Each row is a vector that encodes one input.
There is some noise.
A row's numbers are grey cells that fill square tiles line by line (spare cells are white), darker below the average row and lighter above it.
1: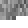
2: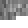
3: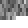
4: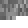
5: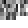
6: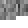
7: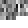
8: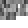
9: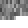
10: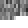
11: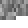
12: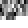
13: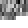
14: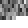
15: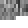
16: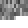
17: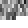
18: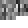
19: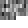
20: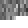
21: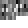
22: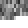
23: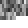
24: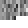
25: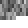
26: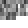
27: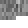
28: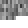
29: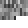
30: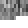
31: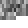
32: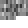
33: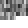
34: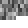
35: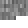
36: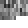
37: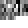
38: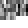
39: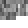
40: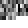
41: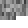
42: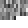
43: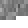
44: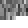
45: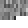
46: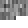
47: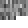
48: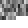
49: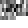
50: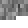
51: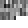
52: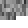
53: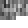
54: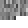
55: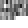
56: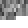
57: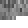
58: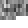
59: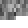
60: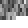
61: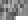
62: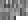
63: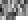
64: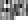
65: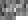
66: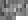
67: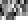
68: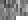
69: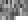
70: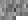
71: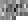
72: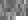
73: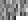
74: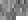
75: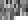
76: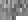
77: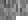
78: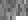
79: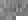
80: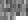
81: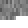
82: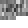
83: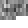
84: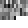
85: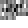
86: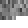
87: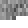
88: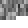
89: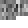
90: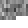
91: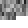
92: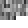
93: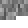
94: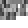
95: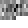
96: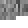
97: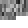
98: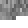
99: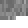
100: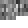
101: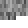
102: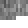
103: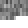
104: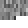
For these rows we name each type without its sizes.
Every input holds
a true/false value, together with either a point on a circle, or a fixed value.
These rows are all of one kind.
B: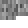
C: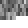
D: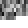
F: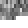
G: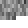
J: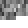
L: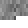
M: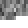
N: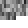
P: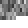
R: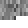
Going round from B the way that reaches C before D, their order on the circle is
B, P, N, R, L, F, M, J, C, G, D.
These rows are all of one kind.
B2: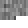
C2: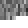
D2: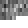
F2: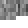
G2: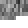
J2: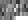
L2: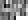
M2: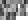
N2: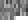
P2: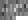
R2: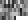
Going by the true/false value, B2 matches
F2, G2, L2 and R2.
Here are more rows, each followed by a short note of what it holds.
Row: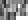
a true/false value
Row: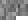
a point on a circle and a true/false value
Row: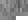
a point on a circle and a true/false value
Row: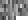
a true/false value
